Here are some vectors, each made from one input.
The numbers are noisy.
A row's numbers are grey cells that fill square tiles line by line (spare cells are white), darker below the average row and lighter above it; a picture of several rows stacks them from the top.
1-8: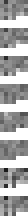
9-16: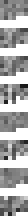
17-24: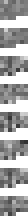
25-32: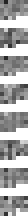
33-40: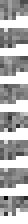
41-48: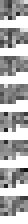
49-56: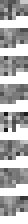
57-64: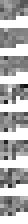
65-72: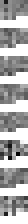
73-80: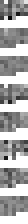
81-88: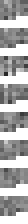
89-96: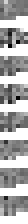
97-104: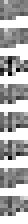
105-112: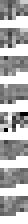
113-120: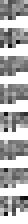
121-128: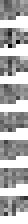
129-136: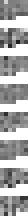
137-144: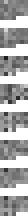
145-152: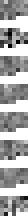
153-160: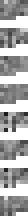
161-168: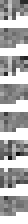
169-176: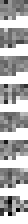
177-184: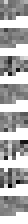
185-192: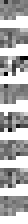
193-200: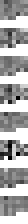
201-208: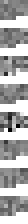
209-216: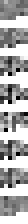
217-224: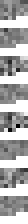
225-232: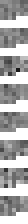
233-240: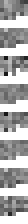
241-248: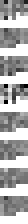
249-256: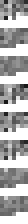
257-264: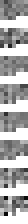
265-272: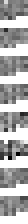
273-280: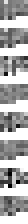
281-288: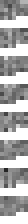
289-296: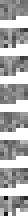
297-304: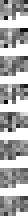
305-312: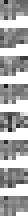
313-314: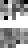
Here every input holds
a point on a 4-point line, together with either a point on a 9-point circle and a true/false value, or a fixed value.
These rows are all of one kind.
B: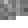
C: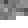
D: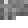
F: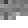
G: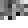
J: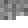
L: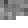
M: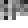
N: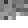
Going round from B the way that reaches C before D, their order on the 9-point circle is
B, F, C, L, M, N, G, D, J.
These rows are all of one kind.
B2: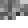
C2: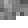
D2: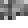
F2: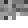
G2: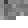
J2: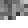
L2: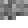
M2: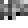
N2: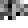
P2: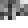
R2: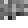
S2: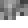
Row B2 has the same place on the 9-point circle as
C2, M2, N2 and P2.
